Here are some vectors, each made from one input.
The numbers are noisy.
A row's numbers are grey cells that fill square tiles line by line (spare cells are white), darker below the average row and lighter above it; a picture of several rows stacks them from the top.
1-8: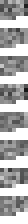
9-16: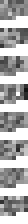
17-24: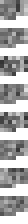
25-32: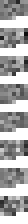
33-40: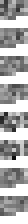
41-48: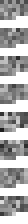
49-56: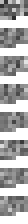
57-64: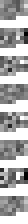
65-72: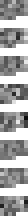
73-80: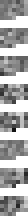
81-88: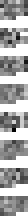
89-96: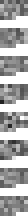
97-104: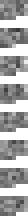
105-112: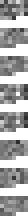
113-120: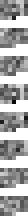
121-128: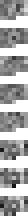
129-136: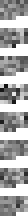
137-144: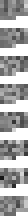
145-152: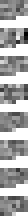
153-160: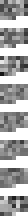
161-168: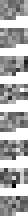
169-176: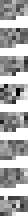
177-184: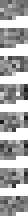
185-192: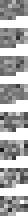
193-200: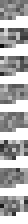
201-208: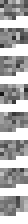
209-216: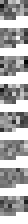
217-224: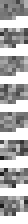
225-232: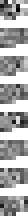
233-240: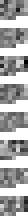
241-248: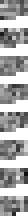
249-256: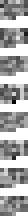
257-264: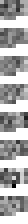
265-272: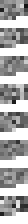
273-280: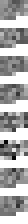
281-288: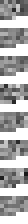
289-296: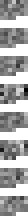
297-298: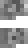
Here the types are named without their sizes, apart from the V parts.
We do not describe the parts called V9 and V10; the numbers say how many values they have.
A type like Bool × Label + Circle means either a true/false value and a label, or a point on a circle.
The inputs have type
(Bool × Bool × Bool + V10) × V9 + List(Line).
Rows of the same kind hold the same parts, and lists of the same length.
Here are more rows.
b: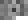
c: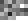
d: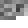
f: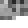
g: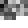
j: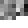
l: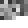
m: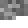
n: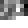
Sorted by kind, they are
b, l
c
d, f, m
g, n
j

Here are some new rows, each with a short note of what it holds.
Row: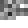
the empty list
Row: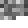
a list of two items
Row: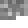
three true/false values and a value of V9
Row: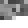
a value of V9 and a value of V10
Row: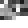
three true/false values and a value of V9
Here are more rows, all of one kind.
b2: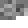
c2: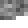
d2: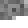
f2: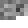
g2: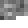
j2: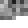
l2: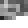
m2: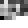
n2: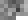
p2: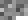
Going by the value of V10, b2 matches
c2 and p2.
